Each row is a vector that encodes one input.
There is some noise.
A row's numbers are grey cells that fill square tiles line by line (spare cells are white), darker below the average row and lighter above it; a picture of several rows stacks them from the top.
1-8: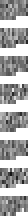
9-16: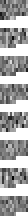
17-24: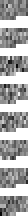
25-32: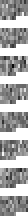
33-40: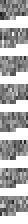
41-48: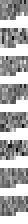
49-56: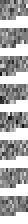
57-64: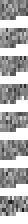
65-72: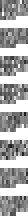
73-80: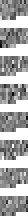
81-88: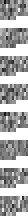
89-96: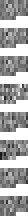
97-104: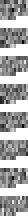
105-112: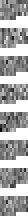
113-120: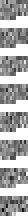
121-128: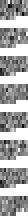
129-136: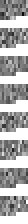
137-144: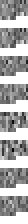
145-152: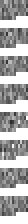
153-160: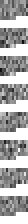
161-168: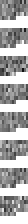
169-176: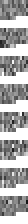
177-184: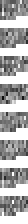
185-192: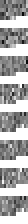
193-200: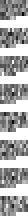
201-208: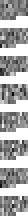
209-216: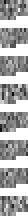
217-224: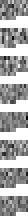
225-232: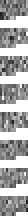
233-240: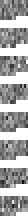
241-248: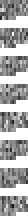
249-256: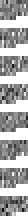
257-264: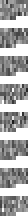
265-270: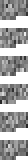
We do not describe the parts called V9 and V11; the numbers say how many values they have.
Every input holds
either a point on a 5-point line, or a point on a 6-point line, or a point on an 8-point line, or a true/false value and a value of V9, or a value of V11.
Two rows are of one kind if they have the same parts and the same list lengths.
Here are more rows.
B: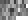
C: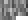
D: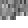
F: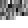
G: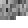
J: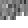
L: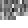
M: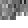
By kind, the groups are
B, L
C
D, J, M
F
G

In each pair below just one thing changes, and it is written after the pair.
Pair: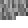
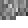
the true/false value
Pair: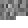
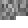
the value of V9
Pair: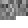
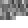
the true/false value
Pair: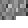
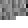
the true/false value
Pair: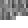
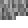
the value of V9
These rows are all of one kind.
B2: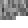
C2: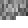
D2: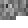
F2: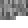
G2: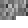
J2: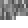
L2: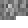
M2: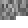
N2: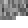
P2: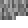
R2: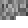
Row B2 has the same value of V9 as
C2, M2, N2 and R2.
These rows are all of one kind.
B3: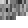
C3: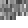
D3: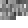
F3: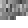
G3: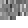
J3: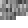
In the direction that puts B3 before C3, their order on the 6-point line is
B3, F3, J3, D3, C3, G3.
